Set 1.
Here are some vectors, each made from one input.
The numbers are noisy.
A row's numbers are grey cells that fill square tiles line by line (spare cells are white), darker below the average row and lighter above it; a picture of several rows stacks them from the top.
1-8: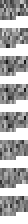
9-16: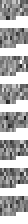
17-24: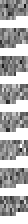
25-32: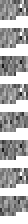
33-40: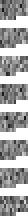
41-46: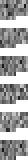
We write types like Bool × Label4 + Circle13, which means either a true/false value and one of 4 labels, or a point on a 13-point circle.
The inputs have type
Label7.
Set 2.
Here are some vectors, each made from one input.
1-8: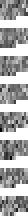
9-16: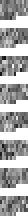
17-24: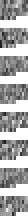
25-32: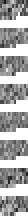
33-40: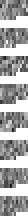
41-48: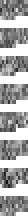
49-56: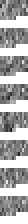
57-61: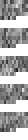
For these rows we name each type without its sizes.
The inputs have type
Tree.
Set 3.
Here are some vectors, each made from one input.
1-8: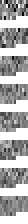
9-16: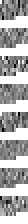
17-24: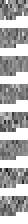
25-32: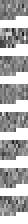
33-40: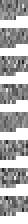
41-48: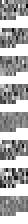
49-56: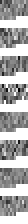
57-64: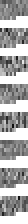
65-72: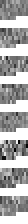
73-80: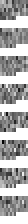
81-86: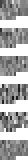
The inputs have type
Bool × Bool × Bool + Unit.
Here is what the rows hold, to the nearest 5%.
About 10% of them hold a fixed value. The rest hold three true/false values.
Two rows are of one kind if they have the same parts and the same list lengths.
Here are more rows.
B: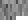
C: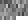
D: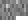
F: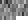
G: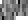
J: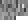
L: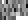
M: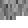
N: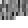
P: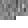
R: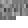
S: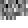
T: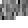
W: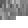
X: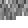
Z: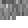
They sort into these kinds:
B, C, D, F, J, L, M, P, R, S, W, X, Z
G, N, T

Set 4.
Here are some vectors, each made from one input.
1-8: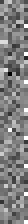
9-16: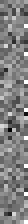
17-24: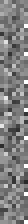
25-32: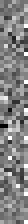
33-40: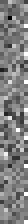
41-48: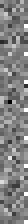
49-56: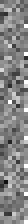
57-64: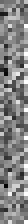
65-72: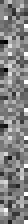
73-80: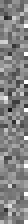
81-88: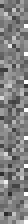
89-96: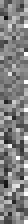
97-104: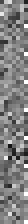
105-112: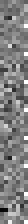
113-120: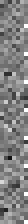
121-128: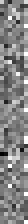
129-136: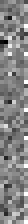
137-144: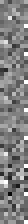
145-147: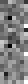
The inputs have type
Tree16 + Unit.
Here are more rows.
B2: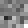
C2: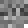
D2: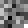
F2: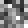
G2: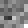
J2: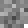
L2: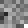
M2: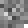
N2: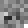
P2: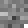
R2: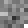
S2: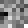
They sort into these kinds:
B2, C2, G2, J2, L2, M2, N2, P2, R2, S2
D2, F2

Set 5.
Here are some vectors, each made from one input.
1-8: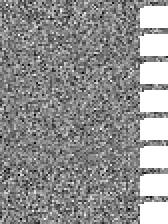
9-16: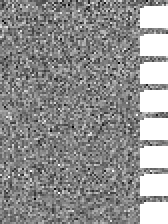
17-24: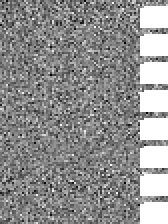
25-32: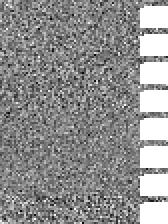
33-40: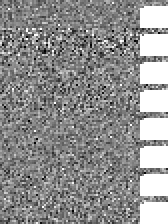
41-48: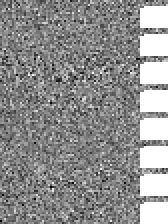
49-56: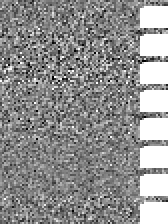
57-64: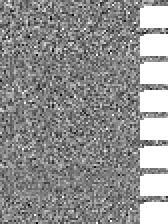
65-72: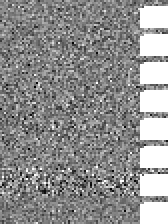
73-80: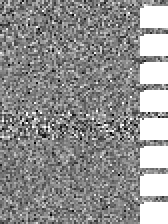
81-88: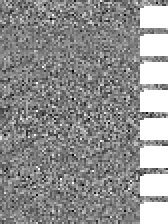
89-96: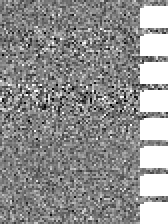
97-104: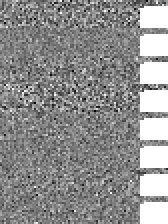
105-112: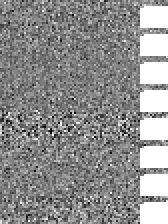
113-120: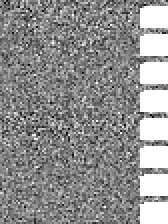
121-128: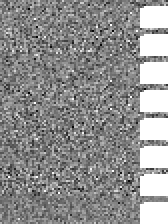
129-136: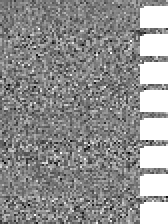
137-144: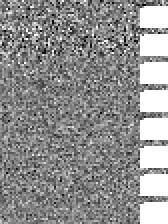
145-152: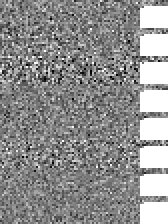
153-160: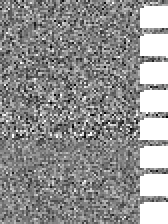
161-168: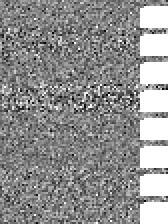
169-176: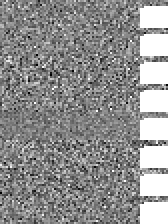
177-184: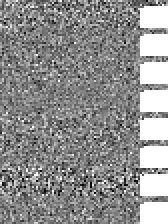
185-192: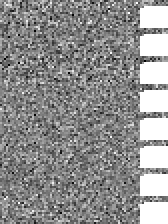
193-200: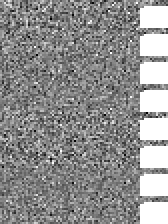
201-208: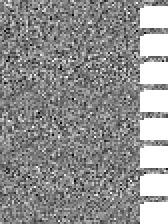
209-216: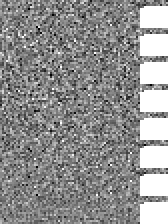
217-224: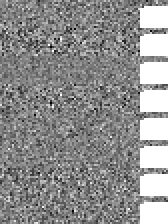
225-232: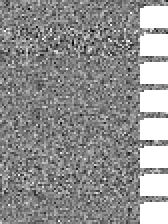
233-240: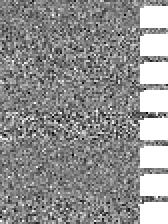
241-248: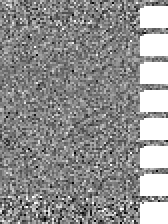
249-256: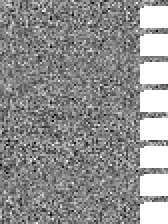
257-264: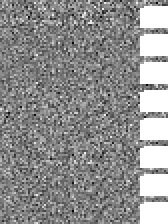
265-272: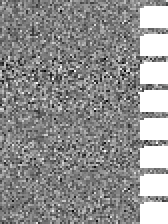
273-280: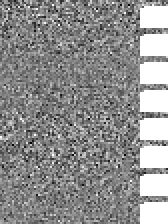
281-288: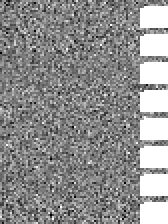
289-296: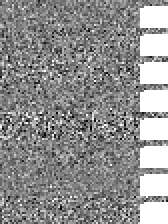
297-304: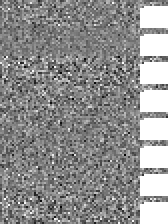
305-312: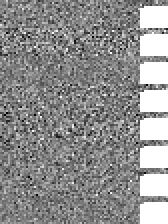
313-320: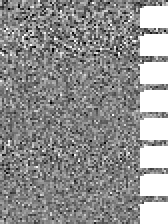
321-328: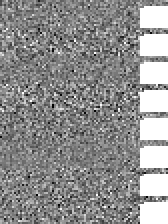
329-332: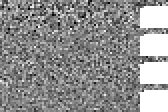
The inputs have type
Tree7 + Unit.
